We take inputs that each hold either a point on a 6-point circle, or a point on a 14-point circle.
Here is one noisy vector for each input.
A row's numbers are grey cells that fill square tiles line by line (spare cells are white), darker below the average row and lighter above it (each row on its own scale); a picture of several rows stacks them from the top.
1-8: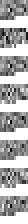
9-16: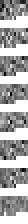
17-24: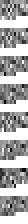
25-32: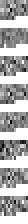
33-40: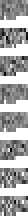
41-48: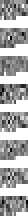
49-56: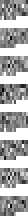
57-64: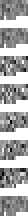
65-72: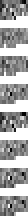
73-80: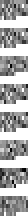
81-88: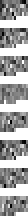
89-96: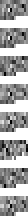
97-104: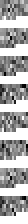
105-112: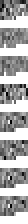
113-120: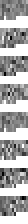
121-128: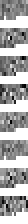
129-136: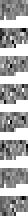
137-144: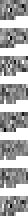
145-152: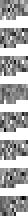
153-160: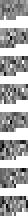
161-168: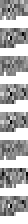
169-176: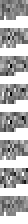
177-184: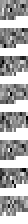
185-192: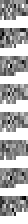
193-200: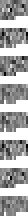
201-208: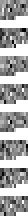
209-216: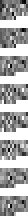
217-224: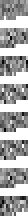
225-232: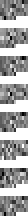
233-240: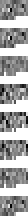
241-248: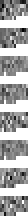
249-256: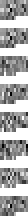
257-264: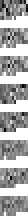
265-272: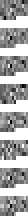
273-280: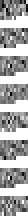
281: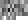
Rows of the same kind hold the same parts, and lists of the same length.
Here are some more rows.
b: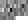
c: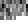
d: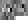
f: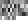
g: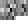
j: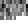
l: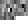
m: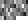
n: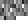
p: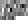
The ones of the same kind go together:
b, d, g, l, p
c, f, j, m, n

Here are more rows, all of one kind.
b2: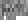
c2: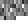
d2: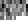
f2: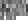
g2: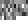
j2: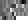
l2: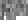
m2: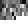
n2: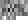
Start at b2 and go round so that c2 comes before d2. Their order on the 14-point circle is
b2, n2, g2, c2, j2, m2, d2, f2, l2.
